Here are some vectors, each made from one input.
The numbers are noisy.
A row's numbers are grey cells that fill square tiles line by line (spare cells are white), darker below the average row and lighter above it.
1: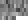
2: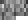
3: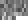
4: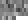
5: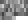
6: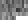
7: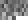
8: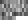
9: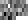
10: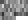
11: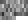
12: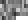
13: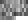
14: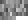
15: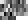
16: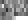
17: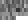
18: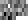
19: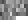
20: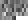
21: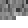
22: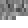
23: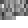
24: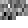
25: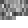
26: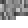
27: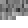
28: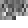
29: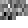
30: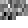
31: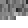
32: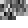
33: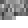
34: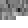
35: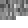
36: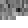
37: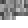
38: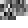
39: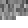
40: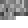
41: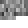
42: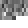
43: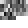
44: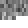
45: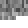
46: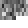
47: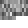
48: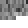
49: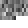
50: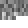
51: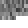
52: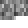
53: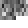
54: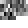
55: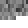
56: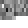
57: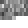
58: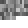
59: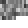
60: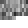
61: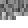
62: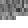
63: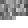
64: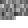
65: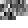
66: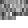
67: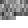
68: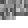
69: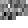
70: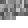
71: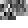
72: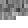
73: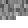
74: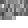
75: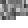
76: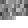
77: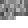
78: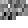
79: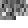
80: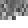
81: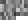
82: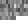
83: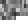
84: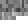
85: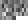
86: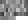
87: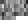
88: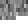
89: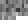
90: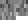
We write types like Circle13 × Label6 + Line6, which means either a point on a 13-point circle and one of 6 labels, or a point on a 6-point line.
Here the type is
Bool × (Tree12 + Unit).
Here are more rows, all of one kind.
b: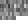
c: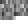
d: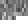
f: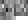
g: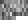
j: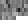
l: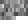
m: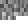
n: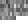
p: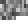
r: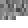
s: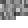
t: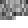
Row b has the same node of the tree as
g and n.
